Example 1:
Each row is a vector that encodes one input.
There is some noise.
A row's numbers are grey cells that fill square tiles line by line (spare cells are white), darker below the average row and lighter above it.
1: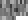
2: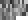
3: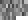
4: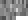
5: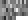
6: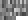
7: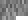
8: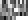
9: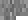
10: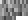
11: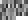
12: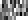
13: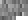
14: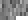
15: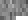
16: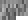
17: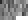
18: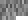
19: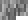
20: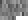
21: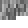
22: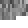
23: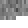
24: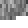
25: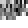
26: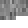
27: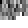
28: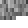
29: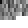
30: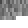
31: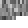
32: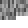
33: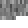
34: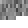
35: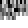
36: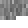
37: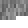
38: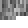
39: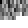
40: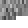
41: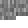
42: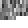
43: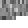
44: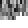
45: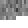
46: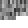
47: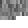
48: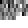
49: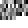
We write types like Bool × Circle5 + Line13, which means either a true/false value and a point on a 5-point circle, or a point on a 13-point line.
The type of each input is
Bool × Bool × Bool.
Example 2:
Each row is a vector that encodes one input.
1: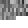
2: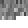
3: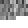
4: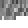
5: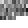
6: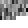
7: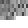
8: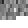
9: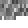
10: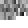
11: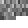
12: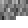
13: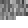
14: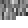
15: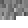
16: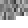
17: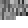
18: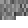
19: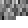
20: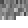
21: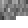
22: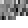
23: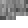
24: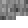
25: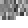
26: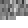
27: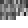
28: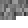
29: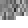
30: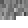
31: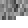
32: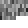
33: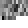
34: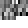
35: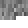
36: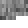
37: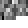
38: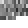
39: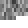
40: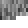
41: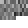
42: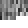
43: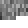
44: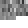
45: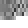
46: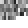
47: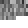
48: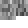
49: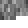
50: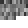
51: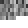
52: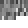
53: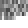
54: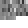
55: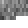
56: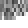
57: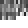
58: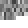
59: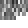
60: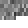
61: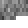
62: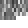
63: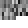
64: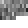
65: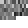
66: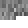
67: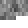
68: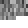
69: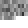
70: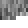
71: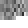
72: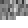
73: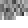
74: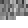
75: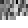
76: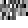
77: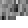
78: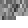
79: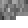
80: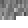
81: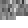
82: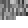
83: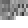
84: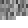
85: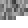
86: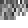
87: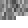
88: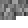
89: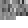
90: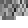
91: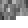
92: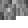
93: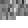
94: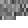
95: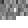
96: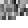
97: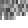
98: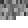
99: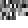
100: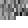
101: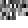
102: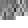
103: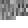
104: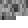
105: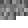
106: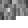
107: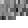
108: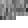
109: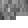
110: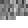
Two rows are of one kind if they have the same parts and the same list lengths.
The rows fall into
2 kinds.
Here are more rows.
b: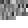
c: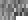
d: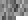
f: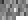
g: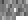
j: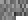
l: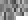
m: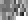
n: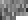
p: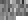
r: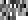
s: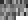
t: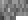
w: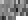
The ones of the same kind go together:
b, c, d, f, g, j, l, m, n, p, s, t, w
r

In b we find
a point on a 14-point circle.
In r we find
a fixed value.
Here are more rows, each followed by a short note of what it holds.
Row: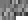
a point on a 14-point circle
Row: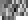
a point on a 14-point circle
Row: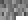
a point on a 14-point circle
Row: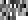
a fixed value
